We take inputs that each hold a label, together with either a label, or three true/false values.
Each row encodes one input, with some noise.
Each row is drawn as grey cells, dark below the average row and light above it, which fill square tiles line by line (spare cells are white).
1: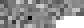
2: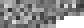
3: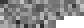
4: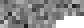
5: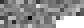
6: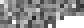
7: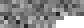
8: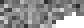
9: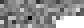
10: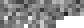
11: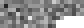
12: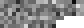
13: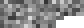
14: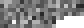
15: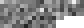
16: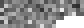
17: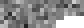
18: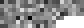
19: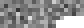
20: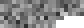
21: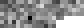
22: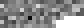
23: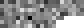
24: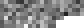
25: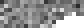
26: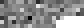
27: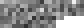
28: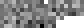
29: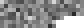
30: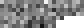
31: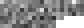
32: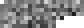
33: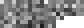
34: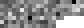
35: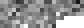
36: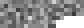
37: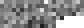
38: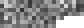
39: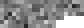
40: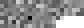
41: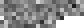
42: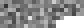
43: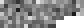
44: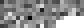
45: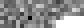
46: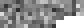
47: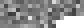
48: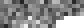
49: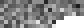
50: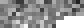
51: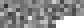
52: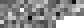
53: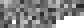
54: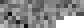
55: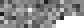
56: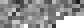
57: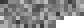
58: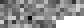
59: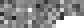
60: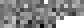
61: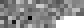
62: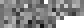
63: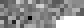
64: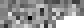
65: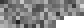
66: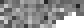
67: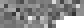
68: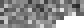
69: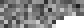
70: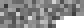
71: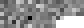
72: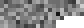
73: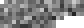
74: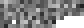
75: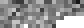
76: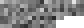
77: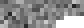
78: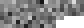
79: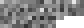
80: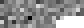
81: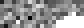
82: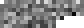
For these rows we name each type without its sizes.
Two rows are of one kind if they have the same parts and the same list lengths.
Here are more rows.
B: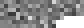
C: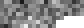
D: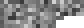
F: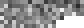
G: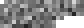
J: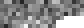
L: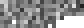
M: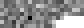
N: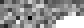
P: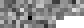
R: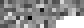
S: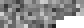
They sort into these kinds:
B, G, M, P, S
C, D, F, J, L, N, R

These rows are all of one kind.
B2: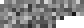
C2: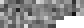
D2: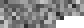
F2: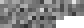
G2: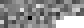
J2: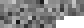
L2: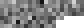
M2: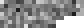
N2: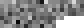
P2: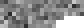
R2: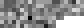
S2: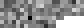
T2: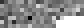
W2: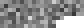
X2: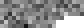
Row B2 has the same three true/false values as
C2, M2, R2 and S2.
